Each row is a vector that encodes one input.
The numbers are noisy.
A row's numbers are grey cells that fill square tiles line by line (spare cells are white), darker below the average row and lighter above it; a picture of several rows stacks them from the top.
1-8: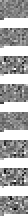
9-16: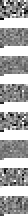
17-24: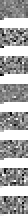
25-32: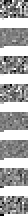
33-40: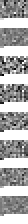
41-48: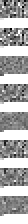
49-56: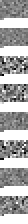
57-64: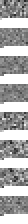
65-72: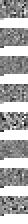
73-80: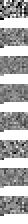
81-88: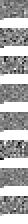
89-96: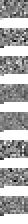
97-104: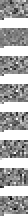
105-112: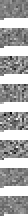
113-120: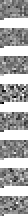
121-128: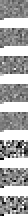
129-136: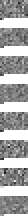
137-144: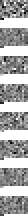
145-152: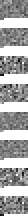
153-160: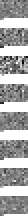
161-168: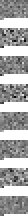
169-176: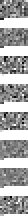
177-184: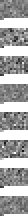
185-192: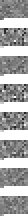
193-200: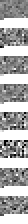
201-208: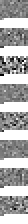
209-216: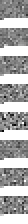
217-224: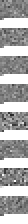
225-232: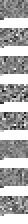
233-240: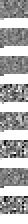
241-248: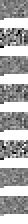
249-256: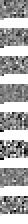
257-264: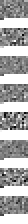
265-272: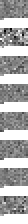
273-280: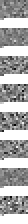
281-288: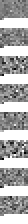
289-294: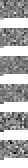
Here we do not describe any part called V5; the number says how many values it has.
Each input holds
either a point on a 10-point circle, or a node of a 20-node tree and a value of V5.
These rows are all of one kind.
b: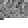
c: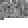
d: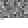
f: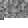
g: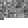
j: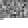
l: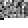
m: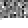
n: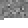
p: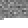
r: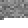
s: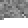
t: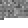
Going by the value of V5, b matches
f, j and l.
